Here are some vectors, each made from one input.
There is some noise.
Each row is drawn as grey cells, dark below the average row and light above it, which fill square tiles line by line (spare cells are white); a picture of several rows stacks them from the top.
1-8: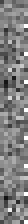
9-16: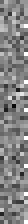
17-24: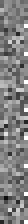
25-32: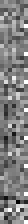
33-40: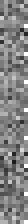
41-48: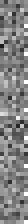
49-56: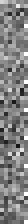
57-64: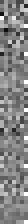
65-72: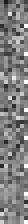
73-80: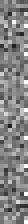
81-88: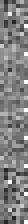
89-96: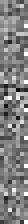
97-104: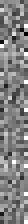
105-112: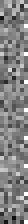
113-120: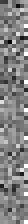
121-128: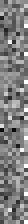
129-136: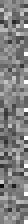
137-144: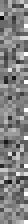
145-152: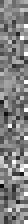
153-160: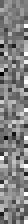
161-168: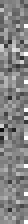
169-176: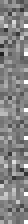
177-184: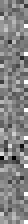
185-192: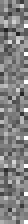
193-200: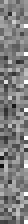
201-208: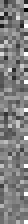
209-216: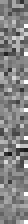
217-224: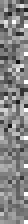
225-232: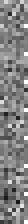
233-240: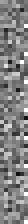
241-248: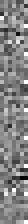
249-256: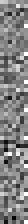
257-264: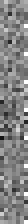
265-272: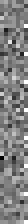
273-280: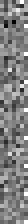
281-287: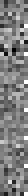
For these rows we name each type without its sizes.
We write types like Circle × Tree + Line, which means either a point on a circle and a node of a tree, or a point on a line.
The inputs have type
Line.
